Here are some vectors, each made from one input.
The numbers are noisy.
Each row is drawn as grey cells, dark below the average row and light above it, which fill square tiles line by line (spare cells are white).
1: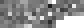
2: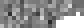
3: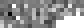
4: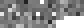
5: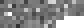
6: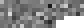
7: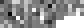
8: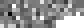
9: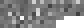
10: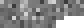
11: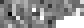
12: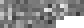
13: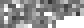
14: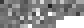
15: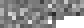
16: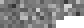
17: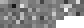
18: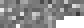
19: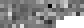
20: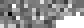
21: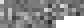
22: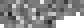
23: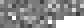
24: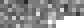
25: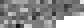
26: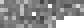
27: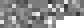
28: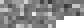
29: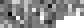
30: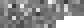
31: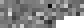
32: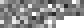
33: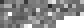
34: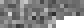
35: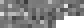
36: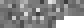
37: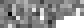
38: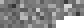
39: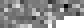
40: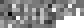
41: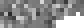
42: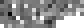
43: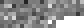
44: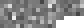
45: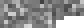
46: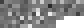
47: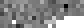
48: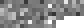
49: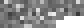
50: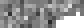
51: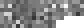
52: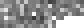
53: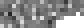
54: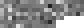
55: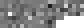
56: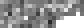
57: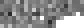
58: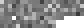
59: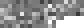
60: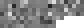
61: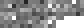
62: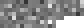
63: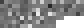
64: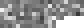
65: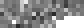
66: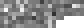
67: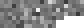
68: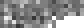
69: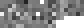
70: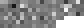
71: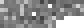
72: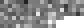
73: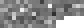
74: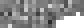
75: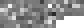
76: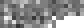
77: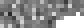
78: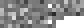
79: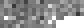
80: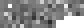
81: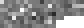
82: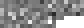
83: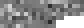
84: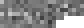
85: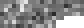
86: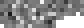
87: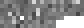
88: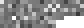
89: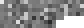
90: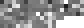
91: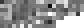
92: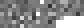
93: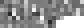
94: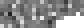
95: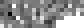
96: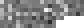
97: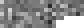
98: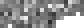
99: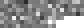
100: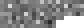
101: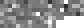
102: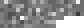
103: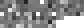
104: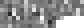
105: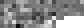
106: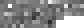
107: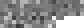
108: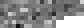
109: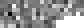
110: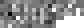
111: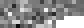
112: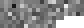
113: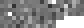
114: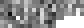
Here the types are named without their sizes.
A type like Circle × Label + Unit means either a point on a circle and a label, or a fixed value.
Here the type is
(Bool × Bool × Bool × Bool + Unit) × Line + Circle.
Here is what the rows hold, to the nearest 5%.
About 25% of them hold a point on a circle. The rest hold a point on a line, together with either a fixed value, or four true/false values.
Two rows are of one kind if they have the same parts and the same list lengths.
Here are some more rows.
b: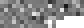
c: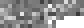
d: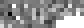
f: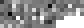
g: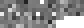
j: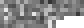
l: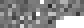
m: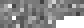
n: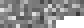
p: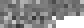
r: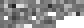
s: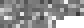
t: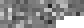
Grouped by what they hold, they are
b, g, l
c, j, m, n, p, r, s, t
d, f

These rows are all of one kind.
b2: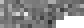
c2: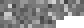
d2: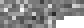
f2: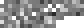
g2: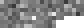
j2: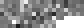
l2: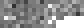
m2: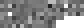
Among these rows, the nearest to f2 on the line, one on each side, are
d2 and l2.
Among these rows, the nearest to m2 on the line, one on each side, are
b2 and c2.
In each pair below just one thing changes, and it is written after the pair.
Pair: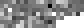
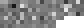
the place on the line
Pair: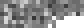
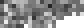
one of the four true/false values
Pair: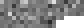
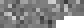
one of the four true/false values
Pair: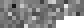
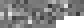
the place on the line
